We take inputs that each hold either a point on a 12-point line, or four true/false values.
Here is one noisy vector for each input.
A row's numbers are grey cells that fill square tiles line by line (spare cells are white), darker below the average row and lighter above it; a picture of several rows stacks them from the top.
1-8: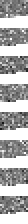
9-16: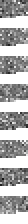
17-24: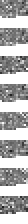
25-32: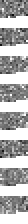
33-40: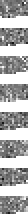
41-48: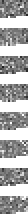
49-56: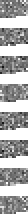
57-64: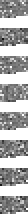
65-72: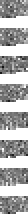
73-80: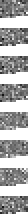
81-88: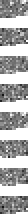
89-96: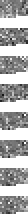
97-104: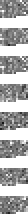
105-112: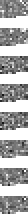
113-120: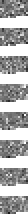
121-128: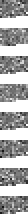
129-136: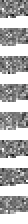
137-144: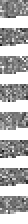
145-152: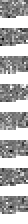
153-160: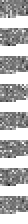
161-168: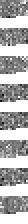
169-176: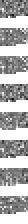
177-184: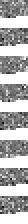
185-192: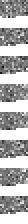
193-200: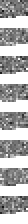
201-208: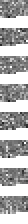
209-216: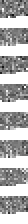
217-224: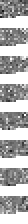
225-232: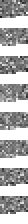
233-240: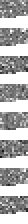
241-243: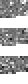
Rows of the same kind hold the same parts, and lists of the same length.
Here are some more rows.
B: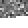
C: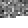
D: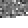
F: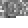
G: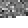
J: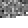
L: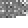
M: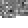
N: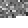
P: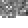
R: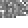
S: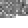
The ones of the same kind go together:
B, C, D, G, J, N
F, L, M, P, R, S

